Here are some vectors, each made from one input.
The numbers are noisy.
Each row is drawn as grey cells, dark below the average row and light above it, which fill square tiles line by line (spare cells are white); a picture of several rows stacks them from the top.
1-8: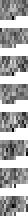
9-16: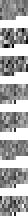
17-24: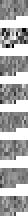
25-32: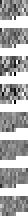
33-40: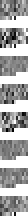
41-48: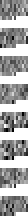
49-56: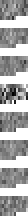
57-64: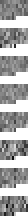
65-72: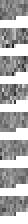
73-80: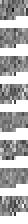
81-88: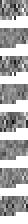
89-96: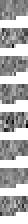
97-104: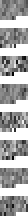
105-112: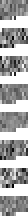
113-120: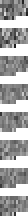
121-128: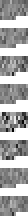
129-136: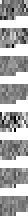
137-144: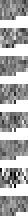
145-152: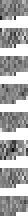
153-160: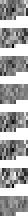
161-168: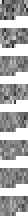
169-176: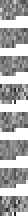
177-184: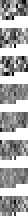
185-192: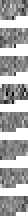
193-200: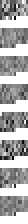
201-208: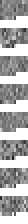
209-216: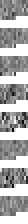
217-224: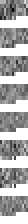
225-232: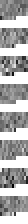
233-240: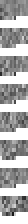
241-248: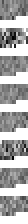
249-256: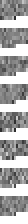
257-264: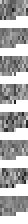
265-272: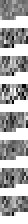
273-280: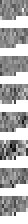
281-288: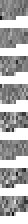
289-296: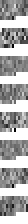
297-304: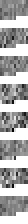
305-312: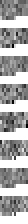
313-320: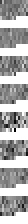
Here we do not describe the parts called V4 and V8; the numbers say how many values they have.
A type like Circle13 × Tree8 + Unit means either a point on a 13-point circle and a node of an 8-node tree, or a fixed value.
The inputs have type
Bool × ((Circle10 + Label5) × V4 + V8).
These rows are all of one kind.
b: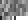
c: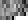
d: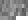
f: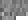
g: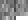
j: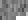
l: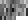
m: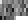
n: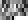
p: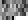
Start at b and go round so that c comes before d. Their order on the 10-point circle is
b, f, c, d, p, g, n, l, m, j.
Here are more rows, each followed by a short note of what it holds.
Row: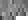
a point on a 10-point circle, a true/false value and a value of V4
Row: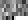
a true/false value and a value of V8
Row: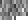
a true/false value and a value of V8
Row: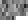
a point on a 10-point circle, a true/false value and a value of V4
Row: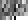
one of 5 labels, a true/false value and a value of V4
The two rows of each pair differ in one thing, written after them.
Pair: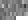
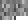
the value of V4
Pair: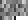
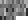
the true/false value
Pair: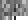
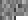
the value of V4
